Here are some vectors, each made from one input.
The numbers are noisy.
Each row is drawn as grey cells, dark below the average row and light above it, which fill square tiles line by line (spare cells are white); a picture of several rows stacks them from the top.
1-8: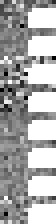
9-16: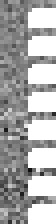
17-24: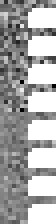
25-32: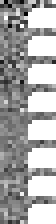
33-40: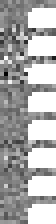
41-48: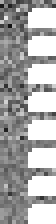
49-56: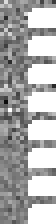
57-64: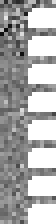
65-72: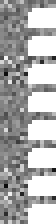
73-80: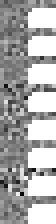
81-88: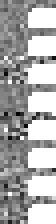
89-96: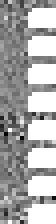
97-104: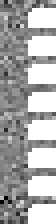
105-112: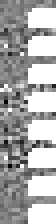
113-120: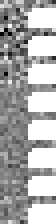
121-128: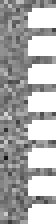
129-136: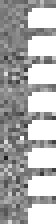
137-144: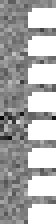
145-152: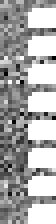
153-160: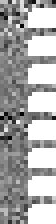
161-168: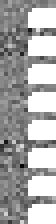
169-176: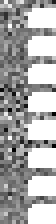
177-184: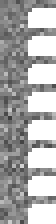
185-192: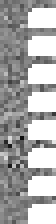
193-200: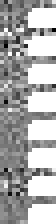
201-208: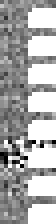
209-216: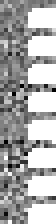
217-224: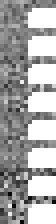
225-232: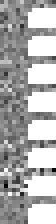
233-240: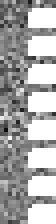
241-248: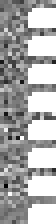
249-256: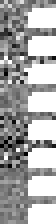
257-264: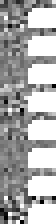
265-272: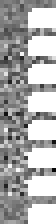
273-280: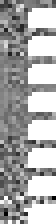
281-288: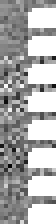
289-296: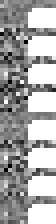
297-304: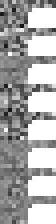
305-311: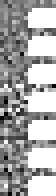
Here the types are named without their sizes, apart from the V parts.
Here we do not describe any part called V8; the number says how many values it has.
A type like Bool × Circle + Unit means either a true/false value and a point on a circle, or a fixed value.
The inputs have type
(Bool × Bool × Bool × Bool + Unit) × Line × V8 + Tree.
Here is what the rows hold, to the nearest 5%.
About 85% of them hold a point on a line and a value of V8, together with either a fixed value, or four true/false values. The rest hold a node of a tree.
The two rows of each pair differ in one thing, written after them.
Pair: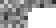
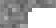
the place on the line
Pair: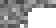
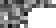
the place on the line
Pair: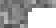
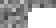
the value of V8
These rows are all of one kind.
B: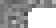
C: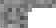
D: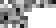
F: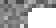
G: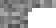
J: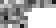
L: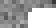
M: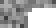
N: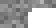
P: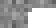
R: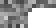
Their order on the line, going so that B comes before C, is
D, G, M, B, J, P, F, R, C, L, N.
